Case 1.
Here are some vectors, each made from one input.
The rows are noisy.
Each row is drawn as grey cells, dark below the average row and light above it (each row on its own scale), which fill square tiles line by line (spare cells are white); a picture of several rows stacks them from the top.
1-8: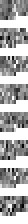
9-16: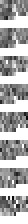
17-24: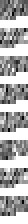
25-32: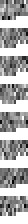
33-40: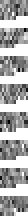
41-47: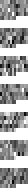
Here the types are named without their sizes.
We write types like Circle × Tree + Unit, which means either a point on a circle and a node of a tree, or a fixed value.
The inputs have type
Label.
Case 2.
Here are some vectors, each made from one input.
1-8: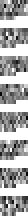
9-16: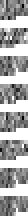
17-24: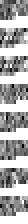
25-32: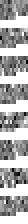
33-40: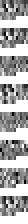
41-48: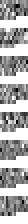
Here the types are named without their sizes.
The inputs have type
Label.
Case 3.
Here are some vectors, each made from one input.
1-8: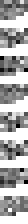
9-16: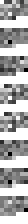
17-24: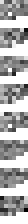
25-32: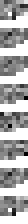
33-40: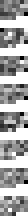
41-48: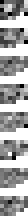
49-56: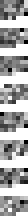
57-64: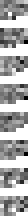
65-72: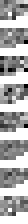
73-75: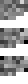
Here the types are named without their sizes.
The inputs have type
Bool × Bool × Bool + Unit.
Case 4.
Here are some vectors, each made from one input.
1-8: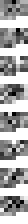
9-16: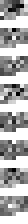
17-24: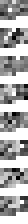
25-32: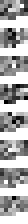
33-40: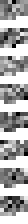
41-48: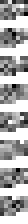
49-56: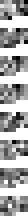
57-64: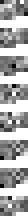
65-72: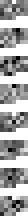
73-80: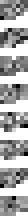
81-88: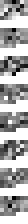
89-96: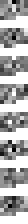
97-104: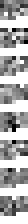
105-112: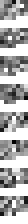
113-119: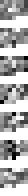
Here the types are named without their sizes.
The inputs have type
Bool × Bool × Bool × Bool × Bool + Unit.
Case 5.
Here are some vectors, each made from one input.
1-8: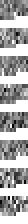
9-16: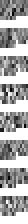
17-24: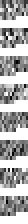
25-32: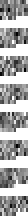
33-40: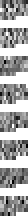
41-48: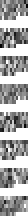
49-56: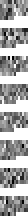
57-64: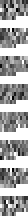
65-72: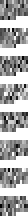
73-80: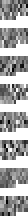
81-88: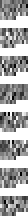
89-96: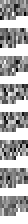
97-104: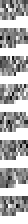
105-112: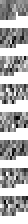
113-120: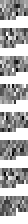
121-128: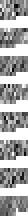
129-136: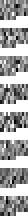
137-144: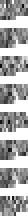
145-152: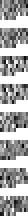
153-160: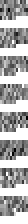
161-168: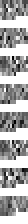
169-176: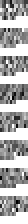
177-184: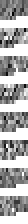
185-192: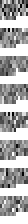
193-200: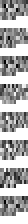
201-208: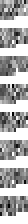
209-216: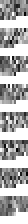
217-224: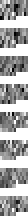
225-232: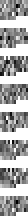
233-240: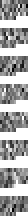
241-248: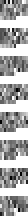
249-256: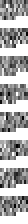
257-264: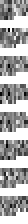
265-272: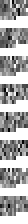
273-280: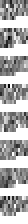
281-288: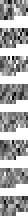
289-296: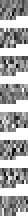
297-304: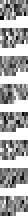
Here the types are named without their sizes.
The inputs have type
Label.
